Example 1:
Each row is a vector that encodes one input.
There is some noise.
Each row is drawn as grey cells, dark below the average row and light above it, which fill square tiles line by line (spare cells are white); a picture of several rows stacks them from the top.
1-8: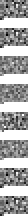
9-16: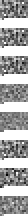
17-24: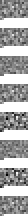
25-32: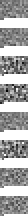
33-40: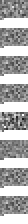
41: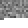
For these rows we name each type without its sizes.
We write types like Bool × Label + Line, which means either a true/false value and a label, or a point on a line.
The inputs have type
Line.
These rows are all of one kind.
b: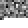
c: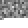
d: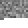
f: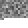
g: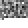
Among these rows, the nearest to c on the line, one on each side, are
b and d.
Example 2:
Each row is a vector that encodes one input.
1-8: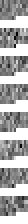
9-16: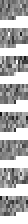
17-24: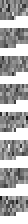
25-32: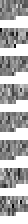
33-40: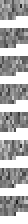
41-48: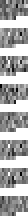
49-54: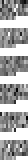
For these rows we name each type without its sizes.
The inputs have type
Label.
